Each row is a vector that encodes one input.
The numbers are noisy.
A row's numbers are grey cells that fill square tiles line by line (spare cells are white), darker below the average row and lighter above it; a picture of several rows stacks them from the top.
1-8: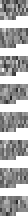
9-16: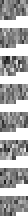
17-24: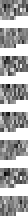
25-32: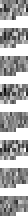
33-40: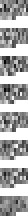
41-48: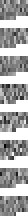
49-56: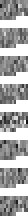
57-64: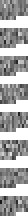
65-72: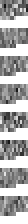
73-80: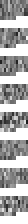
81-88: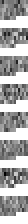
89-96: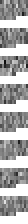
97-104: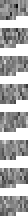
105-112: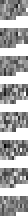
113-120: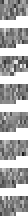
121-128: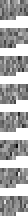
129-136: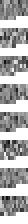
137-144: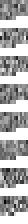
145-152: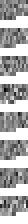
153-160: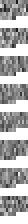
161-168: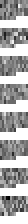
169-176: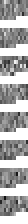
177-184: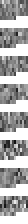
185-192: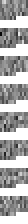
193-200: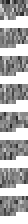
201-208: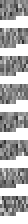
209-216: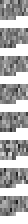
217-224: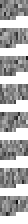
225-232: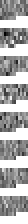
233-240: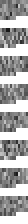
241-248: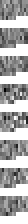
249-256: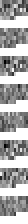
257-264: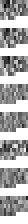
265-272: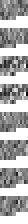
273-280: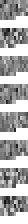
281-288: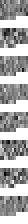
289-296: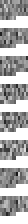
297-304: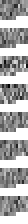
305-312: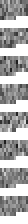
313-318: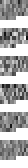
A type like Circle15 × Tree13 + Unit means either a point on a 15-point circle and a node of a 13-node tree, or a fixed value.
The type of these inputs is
Bool × Circle15 + Circle8.
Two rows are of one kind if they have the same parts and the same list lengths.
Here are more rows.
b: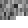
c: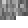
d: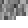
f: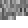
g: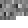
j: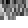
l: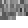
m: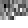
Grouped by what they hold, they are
b, c, d, f, g, l
j, m

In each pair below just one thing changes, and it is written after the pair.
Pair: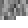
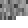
the place on the 15-point circle
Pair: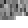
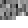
the place on the 15-point circle
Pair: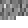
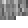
the place on the 15-point circle
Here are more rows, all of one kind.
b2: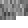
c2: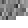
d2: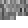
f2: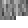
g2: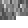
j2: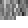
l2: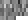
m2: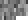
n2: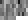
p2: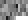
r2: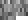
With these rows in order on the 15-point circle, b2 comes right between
g2 and r2.
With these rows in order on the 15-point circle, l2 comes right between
c2 and n2.
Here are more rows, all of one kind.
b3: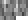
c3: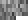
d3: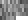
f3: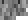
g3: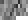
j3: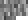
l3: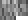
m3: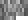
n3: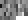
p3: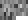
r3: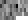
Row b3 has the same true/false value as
c3, d3, l3 and m3.
